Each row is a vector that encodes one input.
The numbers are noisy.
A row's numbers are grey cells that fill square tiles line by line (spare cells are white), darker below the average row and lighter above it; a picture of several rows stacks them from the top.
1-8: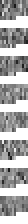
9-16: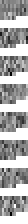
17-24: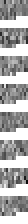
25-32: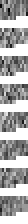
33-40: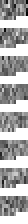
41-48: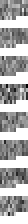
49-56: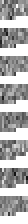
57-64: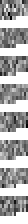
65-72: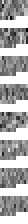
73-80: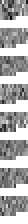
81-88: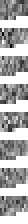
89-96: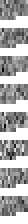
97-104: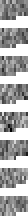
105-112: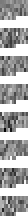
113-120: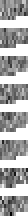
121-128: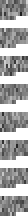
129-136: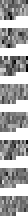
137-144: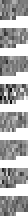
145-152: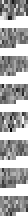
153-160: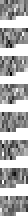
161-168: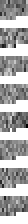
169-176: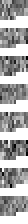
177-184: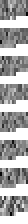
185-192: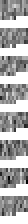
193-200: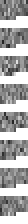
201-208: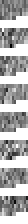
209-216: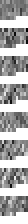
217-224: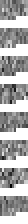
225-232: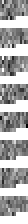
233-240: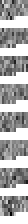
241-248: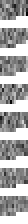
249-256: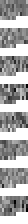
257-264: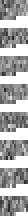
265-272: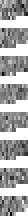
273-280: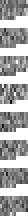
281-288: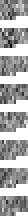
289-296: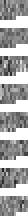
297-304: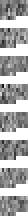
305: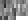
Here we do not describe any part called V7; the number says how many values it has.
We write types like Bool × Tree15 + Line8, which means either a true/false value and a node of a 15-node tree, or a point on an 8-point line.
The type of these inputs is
Bool × (Line10 + V7).
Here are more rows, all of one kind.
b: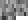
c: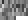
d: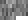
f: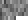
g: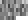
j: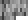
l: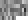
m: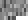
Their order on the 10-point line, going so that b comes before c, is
b, l, j, g, c, m, d, f.
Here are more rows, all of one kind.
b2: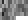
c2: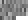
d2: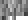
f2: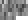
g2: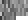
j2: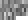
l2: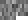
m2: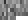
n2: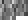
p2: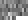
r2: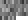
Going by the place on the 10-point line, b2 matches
c2, f2, j2 and p2.
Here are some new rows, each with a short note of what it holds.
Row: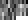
a true/false value and a value of V7
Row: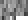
a point on a 10-point line and a true/false value
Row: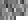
a point on a 10-point line and a true/false value
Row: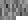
a point on a 10-point line and a true/false value
